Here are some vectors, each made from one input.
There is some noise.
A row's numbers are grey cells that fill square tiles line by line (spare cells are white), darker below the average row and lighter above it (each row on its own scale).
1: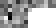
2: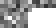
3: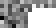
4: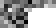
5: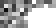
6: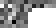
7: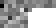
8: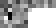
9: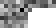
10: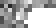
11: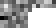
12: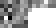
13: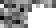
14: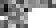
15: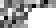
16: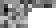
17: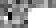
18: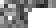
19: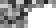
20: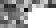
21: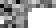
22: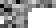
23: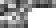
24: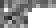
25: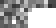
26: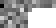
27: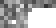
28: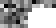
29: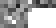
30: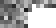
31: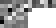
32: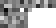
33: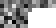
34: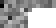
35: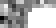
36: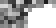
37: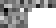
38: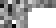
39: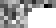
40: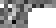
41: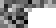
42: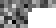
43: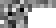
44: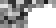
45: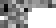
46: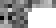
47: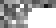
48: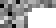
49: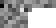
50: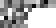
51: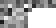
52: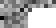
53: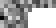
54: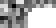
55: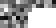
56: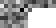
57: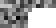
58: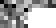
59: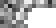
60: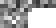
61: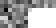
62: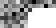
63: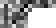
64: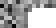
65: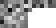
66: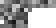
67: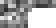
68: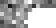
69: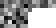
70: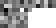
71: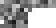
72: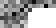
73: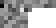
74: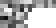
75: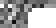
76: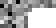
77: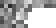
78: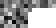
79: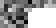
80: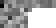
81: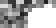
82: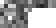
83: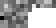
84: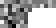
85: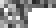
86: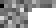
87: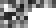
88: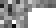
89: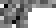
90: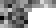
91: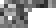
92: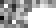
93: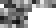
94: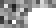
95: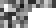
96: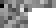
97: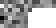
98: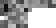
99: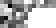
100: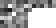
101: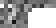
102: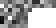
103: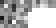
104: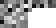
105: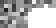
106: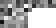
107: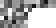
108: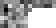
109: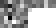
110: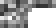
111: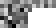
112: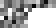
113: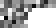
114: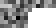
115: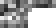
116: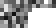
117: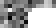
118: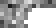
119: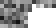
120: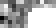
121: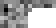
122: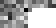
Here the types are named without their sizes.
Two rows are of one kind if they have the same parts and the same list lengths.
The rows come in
2 kinds.
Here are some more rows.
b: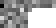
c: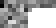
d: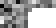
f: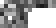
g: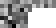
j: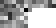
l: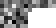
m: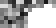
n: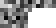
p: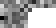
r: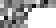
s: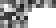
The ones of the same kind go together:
b, d, f, l, m, n, r
c, g, j, p, s

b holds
a label and a true/false value.
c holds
a label, a node of a tree and a true/false value.
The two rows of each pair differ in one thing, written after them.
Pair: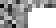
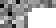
the node of the tree
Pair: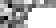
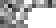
the true/false value
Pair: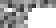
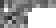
the label
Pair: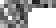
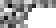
the label
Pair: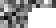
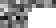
the node of the tree
